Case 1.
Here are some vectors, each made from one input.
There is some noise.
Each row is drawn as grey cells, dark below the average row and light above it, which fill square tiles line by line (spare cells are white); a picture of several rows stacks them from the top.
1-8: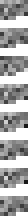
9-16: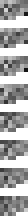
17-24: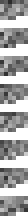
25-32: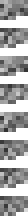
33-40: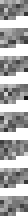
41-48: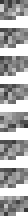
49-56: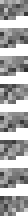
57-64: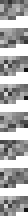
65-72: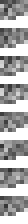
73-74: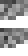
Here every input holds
either a point on a 5-point line, or a point on a 6-point line.
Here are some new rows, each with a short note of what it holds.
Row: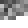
a point on a 6-point line
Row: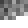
a point on a 6-point line
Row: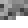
a point on a 5-point line
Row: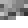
a point on a 5-point line
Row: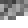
a point on a 6-point line
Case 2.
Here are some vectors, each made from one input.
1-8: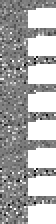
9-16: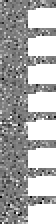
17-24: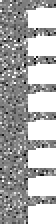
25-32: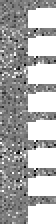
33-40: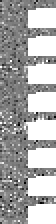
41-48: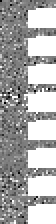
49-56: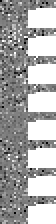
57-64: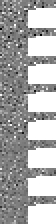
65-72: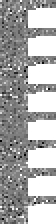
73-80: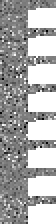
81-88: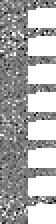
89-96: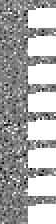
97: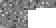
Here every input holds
a point on a 7-point line and a true/false value.
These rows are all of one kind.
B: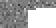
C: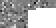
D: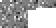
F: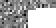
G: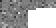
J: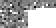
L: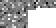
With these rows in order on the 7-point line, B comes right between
D and G.
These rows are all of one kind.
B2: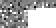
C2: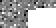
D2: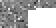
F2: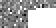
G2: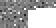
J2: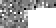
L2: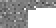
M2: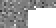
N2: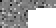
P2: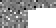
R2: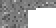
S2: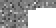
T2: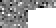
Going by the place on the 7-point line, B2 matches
J2 and S2.
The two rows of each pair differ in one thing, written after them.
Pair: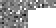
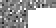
the place on the 7-point line
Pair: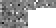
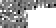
the place on the 7-point line
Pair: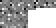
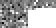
the place on the 7-point line
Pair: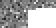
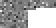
the place on the 7-point line
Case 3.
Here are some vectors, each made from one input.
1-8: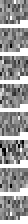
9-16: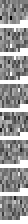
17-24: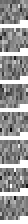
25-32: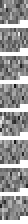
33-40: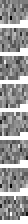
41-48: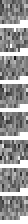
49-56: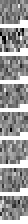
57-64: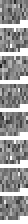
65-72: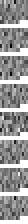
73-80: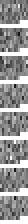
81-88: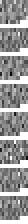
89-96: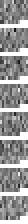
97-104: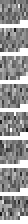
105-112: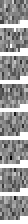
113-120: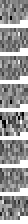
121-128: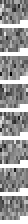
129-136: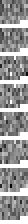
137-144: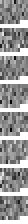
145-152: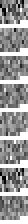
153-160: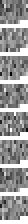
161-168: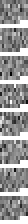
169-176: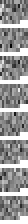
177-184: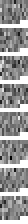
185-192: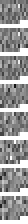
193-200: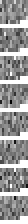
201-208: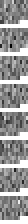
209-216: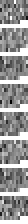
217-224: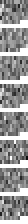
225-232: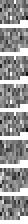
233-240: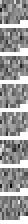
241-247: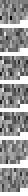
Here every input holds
either a point on a 13-point circle, or a fixed value, or three true/false values.
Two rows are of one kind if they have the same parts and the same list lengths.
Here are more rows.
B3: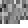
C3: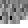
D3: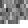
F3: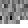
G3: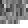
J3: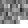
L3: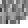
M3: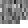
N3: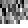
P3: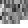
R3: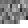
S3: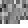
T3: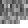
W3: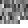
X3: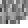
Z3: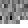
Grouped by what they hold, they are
B3, C3, F3, L3, P3, S3, W3, X3, Z3
D3, G3, J3, M3, R3, T3
N3

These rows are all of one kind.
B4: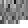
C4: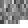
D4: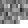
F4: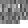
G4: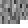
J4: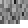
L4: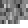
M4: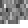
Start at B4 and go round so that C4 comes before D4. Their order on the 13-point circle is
B4, C4, M4, L4, D4, F4, G4, J4.
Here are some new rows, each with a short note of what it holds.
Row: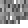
three true/false values
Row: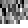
a fixed value
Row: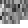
three true/false values
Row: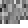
three true/false values
